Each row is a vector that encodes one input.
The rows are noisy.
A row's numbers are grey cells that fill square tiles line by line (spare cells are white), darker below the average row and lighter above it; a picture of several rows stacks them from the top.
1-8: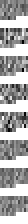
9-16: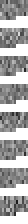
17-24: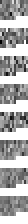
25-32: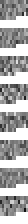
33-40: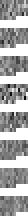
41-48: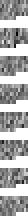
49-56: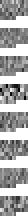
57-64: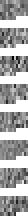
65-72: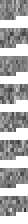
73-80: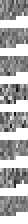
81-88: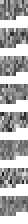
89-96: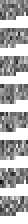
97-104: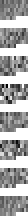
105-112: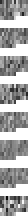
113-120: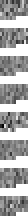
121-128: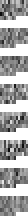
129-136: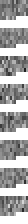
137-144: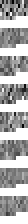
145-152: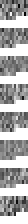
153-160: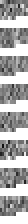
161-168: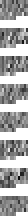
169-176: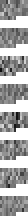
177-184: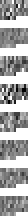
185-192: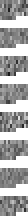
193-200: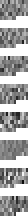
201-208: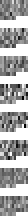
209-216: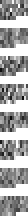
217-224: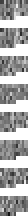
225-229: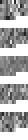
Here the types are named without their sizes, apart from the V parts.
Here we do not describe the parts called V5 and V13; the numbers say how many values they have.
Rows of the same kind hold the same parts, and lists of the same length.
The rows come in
2 kinds.
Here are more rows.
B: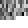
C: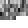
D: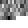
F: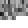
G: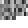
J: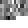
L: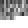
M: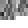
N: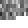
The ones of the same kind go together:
B, C, G, M
D, F, J, L, N

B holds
a true/false value, a value of V5 and a value of V13.
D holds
a point on a line, a true/false value and a value of V5.
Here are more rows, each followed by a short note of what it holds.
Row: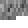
a true/false value, a value of V5 and a value of V13
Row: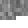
a true/false value, a value of V5 and a value of V13
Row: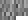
a point on a line, a true/false value and a value of V5
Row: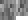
a true/false value, a value of V5 and a value of V13
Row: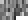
a true/false value, a value of V5 and a value of V13
